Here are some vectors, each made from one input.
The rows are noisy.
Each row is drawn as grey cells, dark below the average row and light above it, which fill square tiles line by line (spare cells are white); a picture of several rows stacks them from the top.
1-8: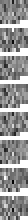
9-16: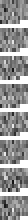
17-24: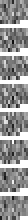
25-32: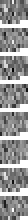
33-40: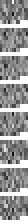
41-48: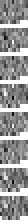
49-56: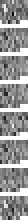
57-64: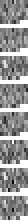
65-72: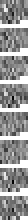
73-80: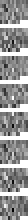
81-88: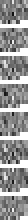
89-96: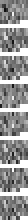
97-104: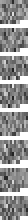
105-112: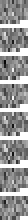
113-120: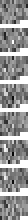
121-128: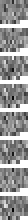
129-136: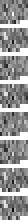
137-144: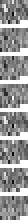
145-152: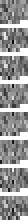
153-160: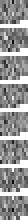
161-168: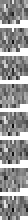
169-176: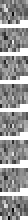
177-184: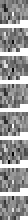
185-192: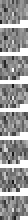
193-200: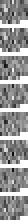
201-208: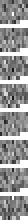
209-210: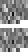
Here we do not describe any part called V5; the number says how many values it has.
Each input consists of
a true/false value and a value of V5, together with either a fixed value, or a node of a 13-node tree.
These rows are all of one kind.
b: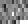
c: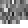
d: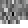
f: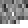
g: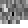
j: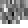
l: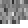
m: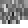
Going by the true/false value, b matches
f and l.
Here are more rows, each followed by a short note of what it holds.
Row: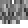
a true/false value and a value of V5
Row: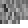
a true/false value and a value of V5
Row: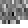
a true/false value and a value of V5
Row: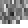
a true/false value and a value of V5
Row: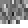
a true/false value and a value of V5
